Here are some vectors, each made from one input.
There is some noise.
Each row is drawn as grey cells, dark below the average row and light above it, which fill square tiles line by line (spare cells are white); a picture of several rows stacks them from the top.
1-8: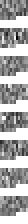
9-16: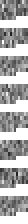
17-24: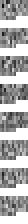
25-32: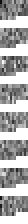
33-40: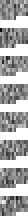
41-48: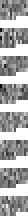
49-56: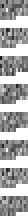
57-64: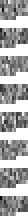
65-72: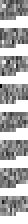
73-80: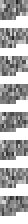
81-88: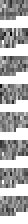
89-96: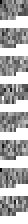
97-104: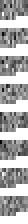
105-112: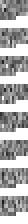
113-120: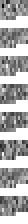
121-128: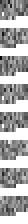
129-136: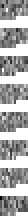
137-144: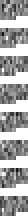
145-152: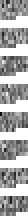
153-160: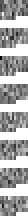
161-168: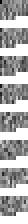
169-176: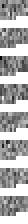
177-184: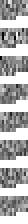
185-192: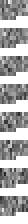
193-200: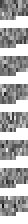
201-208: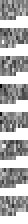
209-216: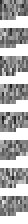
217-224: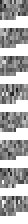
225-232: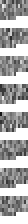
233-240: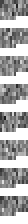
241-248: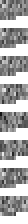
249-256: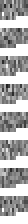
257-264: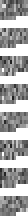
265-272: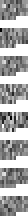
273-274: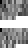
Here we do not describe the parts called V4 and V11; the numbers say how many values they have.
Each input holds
either a point on a 10-point circle, or a point on a 5-point line, a true/false value and a value of V4, or a value of V11.
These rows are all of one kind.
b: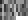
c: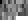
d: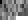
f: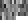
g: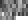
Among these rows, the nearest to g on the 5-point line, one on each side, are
b and d.
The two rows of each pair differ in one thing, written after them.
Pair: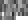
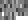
the value of V4
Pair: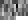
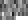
the true/false value
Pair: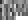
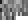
the place on the 5-point line
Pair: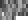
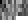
the value of V4
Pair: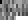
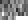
the value of V4
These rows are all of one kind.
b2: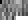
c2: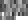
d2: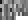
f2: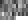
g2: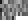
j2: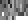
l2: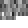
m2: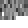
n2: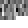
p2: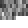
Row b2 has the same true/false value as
f2, j2 and p2.
